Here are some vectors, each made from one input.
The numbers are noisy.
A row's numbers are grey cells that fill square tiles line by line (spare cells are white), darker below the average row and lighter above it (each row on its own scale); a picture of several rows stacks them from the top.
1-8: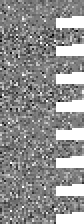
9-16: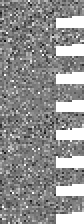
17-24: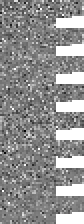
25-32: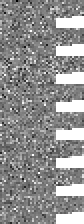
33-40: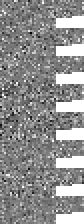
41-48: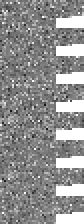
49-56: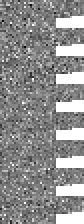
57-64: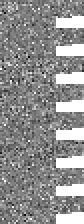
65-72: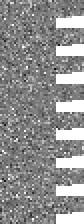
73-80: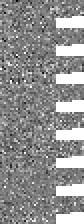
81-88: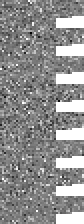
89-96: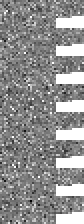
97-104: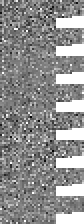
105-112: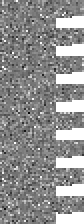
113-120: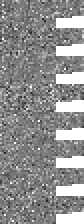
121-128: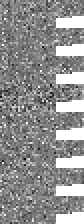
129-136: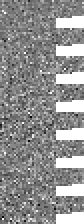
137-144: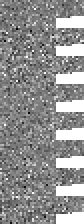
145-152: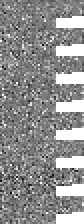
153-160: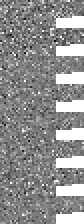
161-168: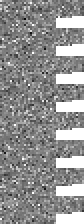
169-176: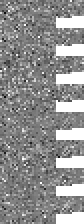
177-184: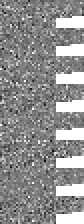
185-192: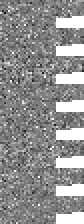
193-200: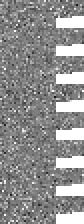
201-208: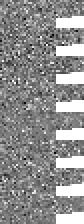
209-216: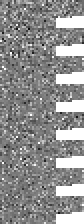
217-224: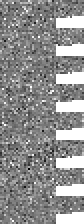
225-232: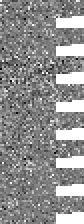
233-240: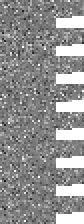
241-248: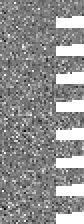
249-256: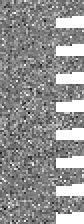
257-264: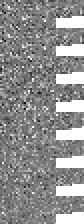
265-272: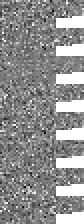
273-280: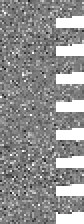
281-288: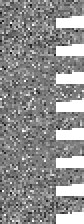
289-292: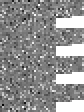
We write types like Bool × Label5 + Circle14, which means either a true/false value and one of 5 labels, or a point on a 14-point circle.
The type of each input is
(Bool × Bool × Bool × Bool + Line9) × (Label7 + Line12) + List2(Circle11).
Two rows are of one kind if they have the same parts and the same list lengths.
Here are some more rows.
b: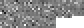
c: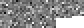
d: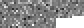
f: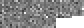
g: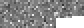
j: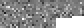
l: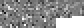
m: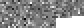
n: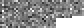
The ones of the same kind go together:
b
c
d, g
f
j, l
m
n

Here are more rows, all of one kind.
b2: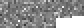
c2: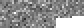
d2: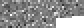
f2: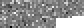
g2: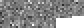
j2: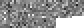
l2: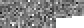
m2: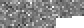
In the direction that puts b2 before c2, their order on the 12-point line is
g2, l2, b2, j2, d2, f2, c2, m2.
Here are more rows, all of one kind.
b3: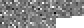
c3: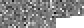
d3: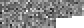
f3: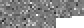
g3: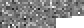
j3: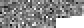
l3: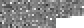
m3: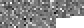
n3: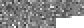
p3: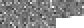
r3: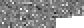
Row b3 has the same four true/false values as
c3, m3, n3 and p3.
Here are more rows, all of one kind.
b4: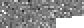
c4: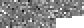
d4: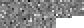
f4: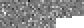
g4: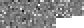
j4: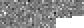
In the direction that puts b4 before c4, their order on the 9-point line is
g4, d4, f4, j4, b4, c4.
